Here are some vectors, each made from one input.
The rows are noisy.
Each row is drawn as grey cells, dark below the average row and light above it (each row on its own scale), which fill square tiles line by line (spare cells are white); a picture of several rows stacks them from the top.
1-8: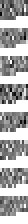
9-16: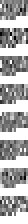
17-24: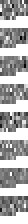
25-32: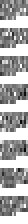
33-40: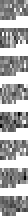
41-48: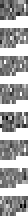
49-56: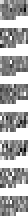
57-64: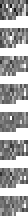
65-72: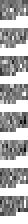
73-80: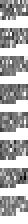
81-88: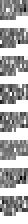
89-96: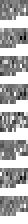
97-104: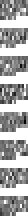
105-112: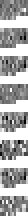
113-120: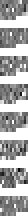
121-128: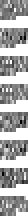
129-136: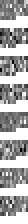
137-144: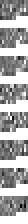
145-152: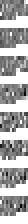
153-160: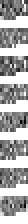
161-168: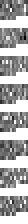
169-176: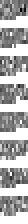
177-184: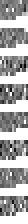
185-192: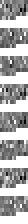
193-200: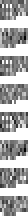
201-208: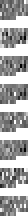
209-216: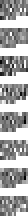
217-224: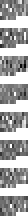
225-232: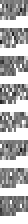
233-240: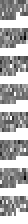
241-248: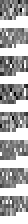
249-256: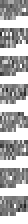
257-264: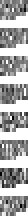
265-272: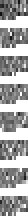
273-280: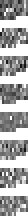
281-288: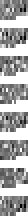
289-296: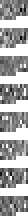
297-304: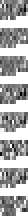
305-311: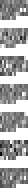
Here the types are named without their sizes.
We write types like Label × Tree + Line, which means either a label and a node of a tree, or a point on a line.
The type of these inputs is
(Bool × Bool × Bool + Unit) × Label + Line.
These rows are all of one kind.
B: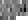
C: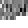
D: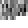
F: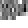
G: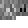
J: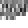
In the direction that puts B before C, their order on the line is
F, D, J, B, C, G.
